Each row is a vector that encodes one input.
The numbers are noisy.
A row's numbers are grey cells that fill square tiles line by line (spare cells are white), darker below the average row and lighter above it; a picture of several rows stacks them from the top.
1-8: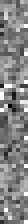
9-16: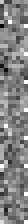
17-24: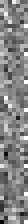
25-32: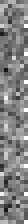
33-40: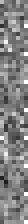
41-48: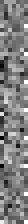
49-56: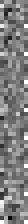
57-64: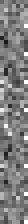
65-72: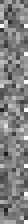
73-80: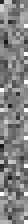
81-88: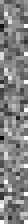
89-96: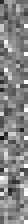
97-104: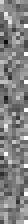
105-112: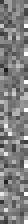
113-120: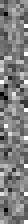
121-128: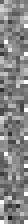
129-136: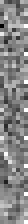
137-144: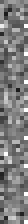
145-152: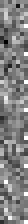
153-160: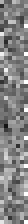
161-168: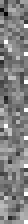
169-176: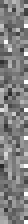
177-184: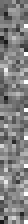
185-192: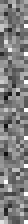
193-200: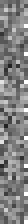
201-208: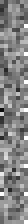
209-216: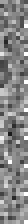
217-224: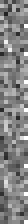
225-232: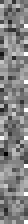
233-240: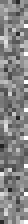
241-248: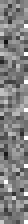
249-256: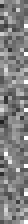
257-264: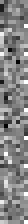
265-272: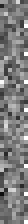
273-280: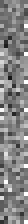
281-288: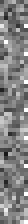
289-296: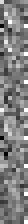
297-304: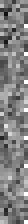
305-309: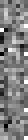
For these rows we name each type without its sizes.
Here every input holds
a point on a circle and a node of each of two trees.
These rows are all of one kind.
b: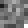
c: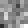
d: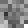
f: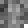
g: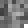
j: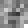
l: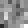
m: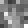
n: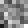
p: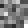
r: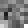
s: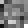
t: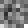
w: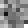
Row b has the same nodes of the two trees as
d, p and r.
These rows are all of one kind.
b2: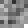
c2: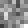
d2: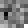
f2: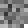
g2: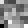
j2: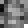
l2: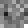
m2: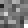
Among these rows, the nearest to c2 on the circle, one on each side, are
b2 and g2.
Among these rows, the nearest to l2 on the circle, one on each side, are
d2 and j2.
